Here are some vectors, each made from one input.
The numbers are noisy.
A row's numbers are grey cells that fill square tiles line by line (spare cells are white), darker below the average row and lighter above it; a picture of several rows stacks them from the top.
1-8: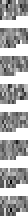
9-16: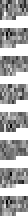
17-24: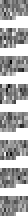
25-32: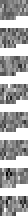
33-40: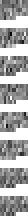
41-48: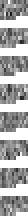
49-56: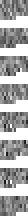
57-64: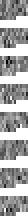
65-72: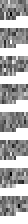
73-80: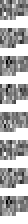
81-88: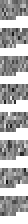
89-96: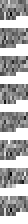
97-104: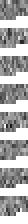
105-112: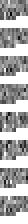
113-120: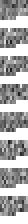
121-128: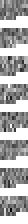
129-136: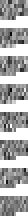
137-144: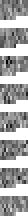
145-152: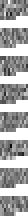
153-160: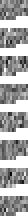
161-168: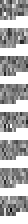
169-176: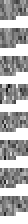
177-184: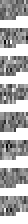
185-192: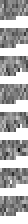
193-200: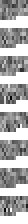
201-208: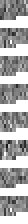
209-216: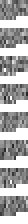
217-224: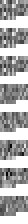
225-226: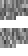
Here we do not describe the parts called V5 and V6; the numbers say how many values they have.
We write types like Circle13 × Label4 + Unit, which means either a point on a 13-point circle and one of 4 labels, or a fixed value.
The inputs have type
Bool × V6 + List2(Circle9) × V5.
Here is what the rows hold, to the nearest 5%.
About 25% of them hold a true/false value and a value of V6. The rest hold a value of V5, together with a list of up to two points on a 9-point circle.
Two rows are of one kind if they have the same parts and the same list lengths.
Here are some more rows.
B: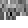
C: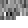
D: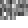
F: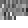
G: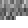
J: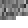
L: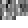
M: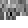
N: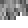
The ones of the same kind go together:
B, C, M, N
D, L
F, G
J

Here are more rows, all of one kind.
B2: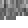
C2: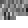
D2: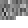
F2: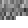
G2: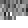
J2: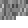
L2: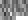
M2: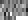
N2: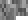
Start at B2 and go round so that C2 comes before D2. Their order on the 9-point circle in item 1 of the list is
B2, N2, C2, F2, M2, D2, G2, L2, J2.
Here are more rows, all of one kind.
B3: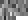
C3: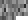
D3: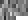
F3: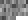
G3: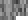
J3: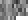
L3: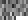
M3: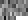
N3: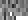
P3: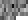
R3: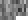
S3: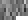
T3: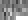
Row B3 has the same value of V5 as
D3, L3, M3 and N3.
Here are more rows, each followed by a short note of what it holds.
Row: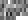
a value of V5, together with the empty list
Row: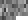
a value of V5, together with a list of two items
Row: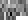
a value of V5, together with the empty list
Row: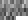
a value of V5, together with a list of one item
